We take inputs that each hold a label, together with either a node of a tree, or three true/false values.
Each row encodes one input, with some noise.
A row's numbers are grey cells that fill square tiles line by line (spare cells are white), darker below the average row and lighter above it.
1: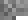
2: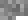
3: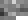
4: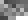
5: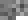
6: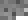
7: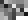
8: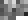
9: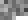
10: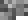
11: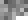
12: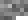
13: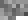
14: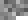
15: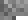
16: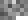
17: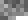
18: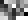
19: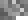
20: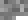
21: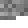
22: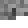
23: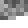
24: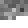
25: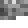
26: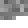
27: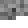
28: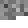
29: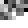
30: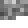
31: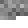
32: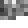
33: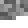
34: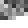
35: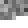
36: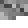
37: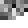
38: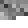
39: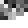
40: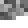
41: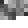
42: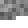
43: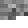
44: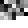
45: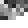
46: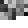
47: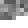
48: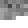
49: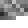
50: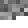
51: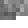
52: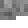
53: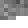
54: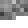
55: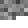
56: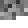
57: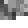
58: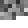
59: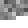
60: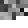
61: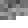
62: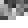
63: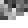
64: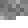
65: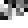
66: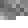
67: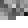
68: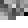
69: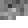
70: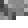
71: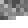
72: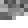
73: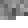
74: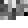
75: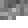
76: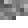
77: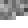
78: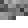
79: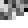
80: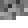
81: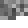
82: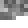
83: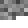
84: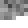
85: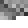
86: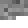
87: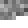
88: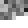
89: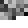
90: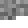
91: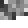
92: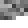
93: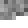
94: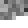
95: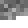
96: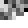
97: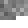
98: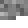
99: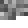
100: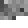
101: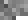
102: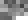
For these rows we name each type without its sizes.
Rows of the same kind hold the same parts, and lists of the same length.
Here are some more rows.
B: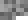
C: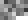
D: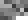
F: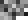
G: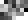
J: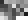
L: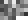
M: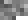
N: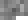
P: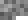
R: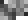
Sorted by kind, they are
B, D, F, G, N, P, R
C, J, L, M

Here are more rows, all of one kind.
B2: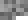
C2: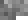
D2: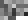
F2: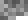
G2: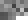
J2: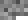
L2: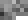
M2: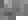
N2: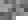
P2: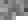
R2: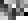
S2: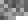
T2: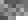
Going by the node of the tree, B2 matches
F2 and J2.
